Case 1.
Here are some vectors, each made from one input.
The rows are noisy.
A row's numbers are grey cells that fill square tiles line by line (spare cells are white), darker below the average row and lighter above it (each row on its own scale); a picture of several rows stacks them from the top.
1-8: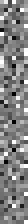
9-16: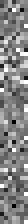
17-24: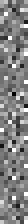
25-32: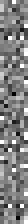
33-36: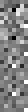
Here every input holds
either a fixed value, or three true/false values.
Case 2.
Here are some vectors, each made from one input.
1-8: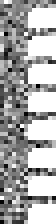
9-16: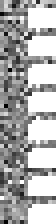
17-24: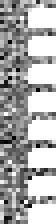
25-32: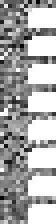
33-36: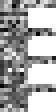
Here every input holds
three true/false values.
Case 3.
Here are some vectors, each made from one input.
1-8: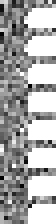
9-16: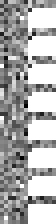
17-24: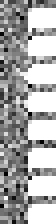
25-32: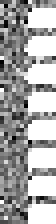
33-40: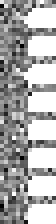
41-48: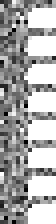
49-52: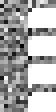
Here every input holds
a point on a 5-point line.
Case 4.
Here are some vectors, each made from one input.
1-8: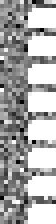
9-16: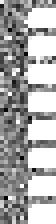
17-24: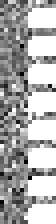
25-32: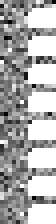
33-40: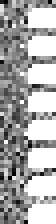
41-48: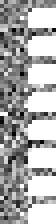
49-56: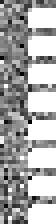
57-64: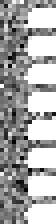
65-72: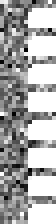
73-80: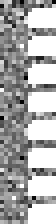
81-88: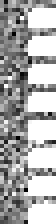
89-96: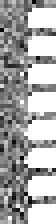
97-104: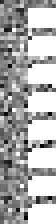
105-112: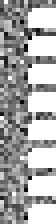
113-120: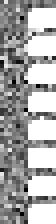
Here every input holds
either a point on a 13-point circle, or a fixed value.
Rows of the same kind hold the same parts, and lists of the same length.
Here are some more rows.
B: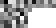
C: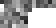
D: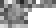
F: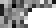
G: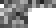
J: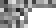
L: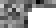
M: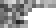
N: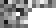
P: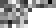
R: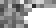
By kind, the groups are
B, C, D, F, G, J, L, N, P
M, R

